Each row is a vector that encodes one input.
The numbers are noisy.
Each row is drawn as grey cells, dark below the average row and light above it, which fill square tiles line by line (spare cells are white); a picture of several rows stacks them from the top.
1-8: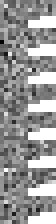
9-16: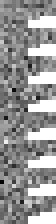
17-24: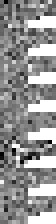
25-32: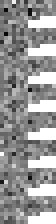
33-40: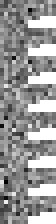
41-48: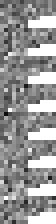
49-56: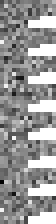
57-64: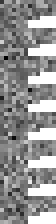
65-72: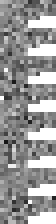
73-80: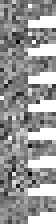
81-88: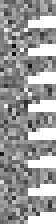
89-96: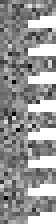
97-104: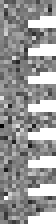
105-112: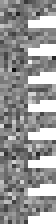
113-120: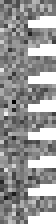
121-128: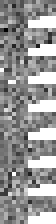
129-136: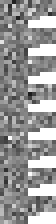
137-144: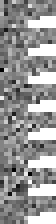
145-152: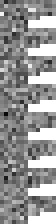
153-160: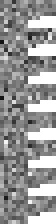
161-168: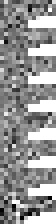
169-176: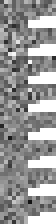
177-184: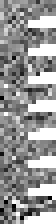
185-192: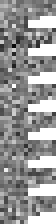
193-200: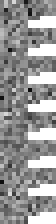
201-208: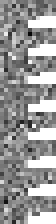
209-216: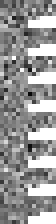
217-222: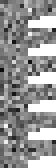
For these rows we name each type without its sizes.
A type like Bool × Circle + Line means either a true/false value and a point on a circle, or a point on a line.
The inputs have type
Bool × Circle × Label × (Tree + Unit) + Unit.
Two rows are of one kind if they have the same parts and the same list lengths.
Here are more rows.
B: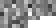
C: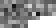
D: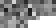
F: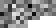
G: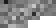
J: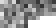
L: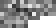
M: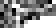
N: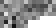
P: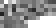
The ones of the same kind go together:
B, F, G, P
C, D, J, L, N
M

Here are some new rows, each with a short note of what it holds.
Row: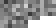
a point on a circle, a label and a true/false value
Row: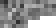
a point on a circle, a label and a true/false value
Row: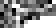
a fixed value
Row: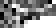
a fixed value
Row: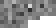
a point on a circle, a label, a node of a tree and a true/false value
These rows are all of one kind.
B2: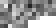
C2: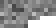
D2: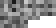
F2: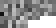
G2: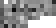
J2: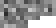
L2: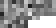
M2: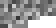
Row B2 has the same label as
F2 and M2.
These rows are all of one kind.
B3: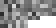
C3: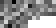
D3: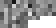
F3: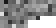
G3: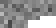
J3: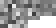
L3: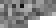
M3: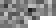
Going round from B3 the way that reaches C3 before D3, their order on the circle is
B3, M3, L3, G3, C3, J3, D3, F3.
